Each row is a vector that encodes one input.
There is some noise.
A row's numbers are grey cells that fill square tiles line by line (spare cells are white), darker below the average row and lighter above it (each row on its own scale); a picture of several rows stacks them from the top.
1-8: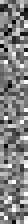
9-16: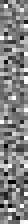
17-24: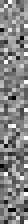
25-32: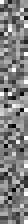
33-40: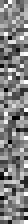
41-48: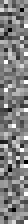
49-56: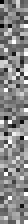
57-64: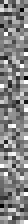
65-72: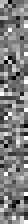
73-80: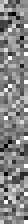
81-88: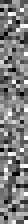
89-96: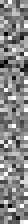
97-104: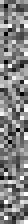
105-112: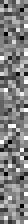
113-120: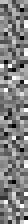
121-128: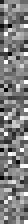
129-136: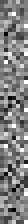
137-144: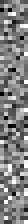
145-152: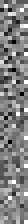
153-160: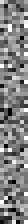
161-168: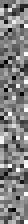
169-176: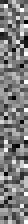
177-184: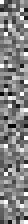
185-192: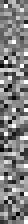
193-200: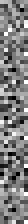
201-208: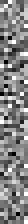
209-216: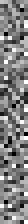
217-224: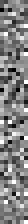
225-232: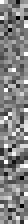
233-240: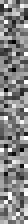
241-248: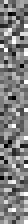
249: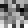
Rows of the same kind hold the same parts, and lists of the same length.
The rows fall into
2 kinds.
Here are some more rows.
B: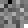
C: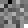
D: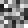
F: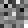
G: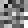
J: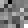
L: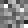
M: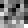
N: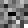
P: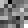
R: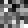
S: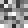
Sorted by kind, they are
B, C, D, F, G, J, L, N, P, S
M, R

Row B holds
four true/false values.
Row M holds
a fixed value.
